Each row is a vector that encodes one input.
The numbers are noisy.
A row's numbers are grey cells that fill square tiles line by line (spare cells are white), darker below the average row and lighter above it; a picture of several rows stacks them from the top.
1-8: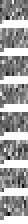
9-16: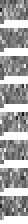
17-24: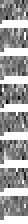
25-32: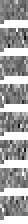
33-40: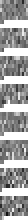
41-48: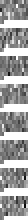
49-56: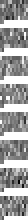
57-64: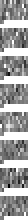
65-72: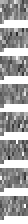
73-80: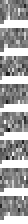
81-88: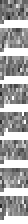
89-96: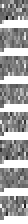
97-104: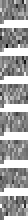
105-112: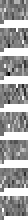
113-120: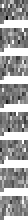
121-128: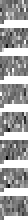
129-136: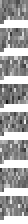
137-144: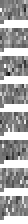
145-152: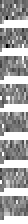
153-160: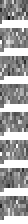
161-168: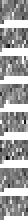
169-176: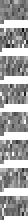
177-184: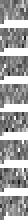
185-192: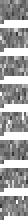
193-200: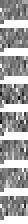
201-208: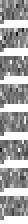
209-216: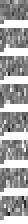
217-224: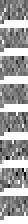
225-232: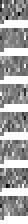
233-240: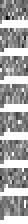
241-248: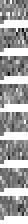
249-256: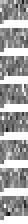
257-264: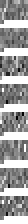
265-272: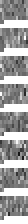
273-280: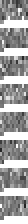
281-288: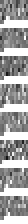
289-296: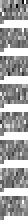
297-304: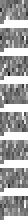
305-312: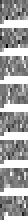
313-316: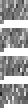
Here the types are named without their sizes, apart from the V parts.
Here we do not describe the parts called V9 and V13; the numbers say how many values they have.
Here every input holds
either a label and a value of V9, or a point on each of two lines, or a value of V13.
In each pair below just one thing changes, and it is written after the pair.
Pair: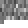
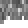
the label
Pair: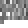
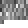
the label
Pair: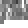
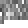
the label
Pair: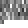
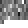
the value of V9
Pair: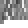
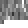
the value of V9
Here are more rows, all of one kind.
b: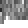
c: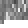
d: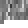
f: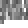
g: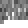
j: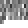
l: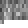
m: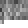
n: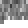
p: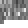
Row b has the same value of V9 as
d and g.
